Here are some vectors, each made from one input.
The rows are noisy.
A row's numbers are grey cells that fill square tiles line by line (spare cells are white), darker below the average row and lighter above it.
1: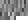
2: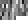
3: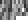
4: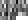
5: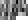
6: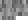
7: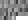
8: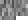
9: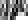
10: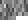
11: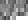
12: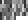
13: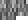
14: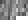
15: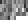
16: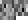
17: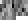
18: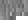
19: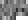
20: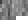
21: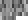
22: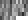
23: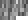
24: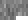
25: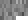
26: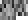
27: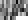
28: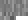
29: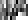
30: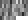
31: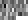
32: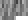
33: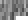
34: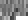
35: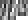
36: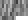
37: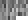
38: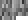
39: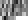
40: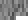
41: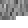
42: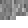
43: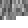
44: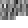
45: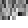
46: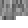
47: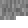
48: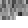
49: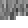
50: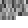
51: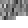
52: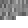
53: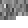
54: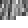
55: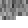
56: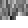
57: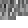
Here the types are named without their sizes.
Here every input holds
either a point on a circle, or a fixed value, or three true/false values.
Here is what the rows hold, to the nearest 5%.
About 20% of them hold a point on a circle. About 10% of them hold a fixed value. The rest hold three true/false values.
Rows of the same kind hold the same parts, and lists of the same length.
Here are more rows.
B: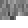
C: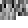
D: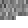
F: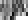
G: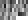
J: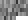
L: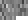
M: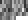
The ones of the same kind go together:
B, D, F, G, M
C
J, L

